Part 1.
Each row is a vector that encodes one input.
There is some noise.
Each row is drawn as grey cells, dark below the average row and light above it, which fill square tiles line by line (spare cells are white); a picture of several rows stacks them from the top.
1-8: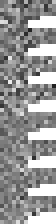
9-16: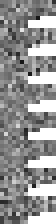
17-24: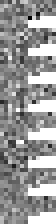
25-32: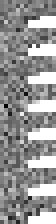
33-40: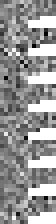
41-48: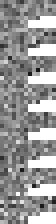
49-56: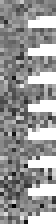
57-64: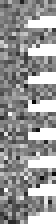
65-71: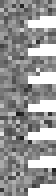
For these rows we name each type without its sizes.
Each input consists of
either a point on a circle, or a point on a line.
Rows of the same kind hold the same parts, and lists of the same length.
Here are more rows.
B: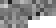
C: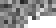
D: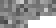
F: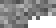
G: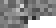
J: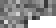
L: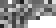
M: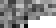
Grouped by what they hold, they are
B, D
C, F, G, J, L, M

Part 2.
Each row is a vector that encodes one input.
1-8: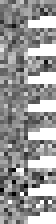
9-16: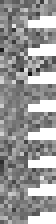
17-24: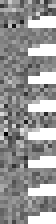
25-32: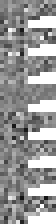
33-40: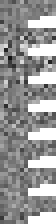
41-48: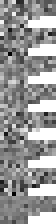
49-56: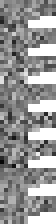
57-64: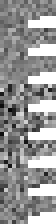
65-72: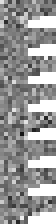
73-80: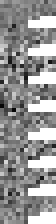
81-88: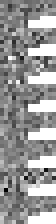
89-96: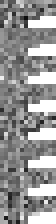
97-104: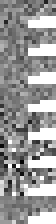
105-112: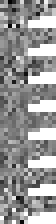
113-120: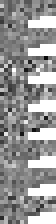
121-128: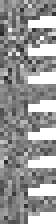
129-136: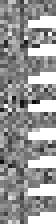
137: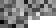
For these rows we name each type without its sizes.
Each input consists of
a list of items, each a point on each of two lines.
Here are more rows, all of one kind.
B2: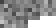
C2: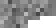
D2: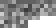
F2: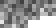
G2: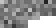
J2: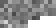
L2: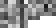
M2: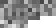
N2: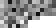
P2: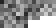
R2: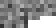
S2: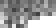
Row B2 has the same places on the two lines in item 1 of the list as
C2 and R2.
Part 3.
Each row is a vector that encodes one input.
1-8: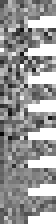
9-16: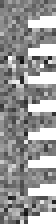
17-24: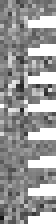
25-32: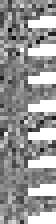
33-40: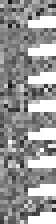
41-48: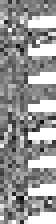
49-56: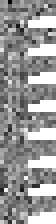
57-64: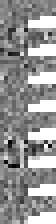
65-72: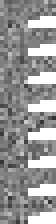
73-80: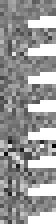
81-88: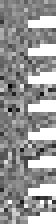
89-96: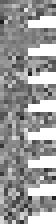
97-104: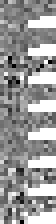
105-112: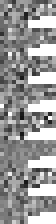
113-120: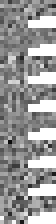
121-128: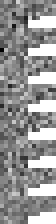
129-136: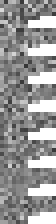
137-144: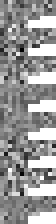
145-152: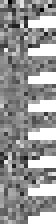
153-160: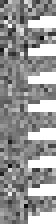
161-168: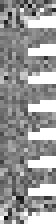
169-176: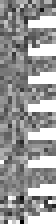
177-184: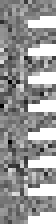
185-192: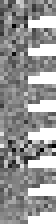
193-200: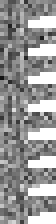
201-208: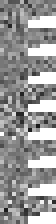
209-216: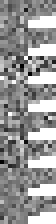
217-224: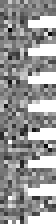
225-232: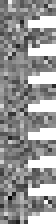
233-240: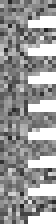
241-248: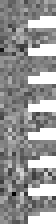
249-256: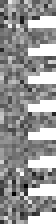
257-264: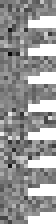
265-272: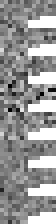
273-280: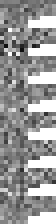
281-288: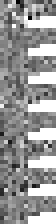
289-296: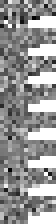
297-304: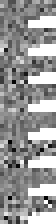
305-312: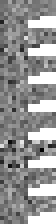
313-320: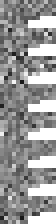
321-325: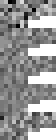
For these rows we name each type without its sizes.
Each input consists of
a list of items, each a point on each of two lines.
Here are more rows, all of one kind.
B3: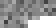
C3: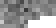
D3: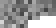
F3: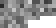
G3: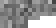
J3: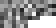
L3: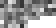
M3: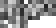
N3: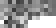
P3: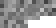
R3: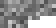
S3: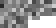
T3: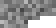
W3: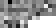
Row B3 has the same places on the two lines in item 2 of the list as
N3, S3 and W3.
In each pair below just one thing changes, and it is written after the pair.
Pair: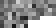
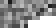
the place on one of the two lines in item 2 of the list
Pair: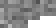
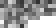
the place on one of the two lines in item 1 of the list
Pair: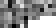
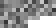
the place on one of the two lines in item 1 of the list
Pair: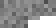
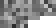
the place on one of the two lines in item 2 of the list
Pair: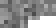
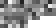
the place on one of the two lines in item 2 of the list
